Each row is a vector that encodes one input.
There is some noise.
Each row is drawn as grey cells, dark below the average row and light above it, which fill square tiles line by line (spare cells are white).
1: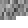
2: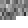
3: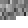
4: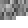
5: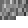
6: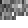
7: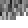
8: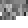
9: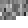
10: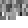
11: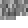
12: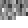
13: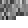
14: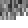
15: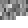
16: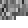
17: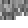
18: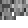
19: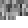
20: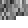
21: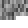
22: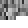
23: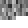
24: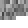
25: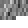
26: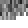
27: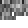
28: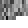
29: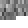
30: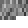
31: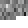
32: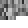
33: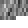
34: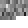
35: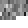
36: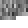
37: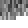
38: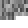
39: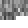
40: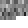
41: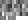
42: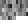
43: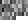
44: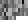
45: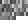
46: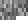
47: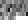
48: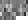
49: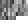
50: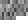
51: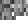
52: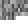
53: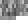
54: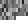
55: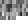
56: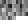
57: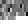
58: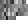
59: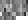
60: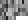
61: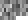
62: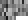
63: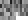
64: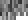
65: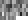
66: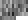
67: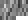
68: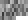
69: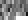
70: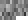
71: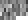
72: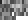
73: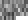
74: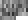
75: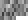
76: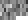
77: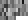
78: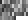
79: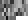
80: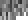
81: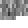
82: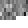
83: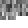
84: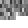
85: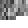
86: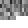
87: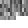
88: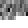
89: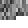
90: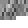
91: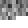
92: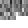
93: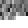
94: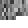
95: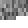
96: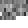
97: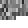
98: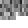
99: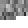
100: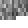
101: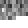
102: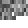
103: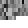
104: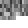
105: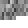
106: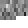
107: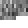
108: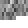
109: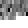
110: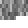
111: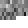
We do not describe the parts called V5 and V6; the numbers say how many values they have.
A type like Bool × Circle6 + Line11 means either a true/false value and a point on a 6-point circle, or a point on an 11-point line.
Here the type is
Bool × V6 + Line3 × Line3 + V5.
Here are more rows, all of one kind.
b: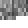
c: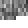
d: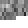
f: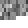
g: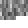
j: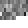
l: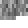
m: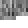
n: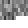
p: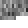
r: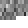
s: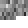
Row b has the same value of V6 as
c, m and p.
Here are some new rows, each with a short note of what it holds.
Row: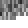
a value of V5
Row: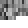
a point on each of two 3-point lines
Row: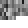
a point on each of two 3-point lines
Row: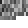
a point on each of two 3-point lines
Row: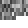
a point on each of two 3-point lines
